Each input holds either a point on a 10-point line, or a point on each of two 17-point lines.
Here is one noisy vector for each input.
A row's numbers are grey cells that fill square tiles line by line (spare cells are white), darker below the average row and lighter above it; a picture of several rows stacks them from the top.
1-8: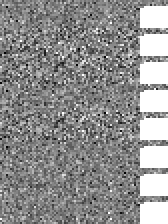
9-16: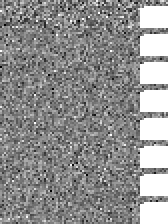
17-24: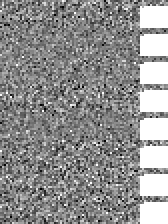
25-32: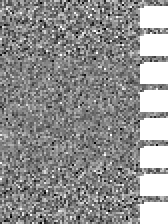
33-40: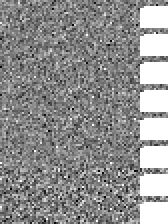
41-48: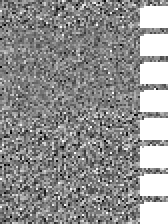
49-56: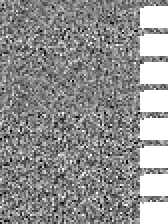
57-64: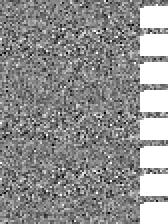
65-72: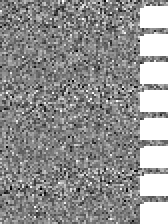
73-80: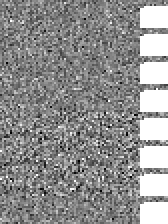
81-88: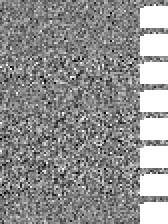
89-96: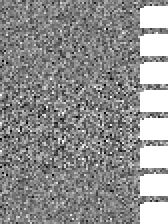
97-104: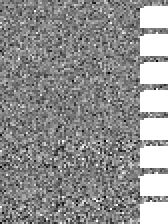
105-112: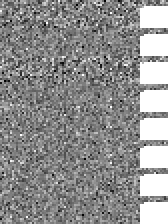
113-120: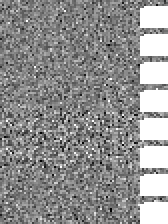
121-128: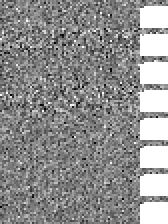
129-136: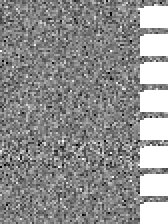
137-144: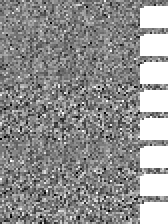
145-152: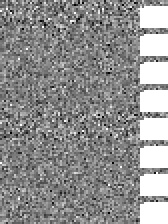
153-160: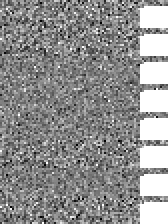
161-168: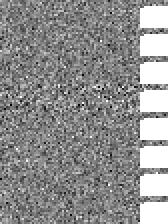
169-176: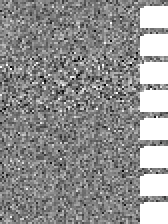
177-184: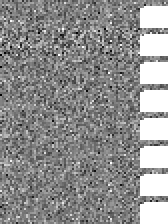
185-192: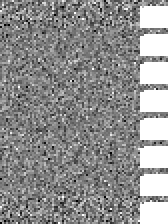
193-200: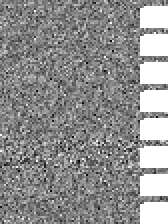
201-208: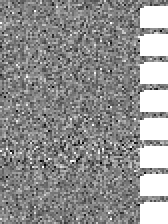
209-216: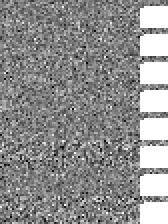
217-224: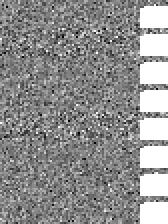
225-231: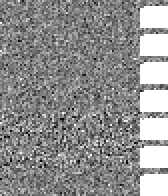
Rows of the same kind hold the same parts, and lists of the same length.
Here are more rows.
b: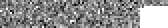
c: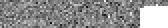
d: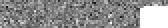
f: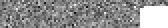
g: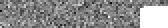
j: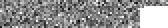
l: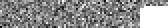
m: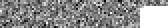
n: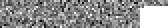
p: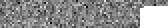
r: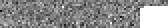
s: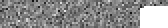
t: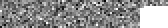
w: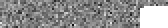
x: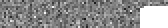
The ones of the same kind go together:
b, j, l, m, n, t
c, d, f, g, p, r, s, w, x

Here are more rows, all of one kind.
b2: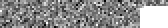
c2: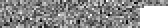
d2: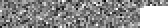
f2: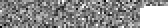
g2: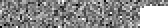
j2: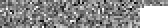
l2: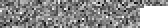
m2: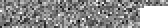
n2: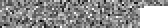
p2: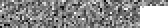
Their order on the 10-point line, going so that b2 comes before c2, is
p2, g2, f2, d2, b2, l2, m2, c2, n2, j2.
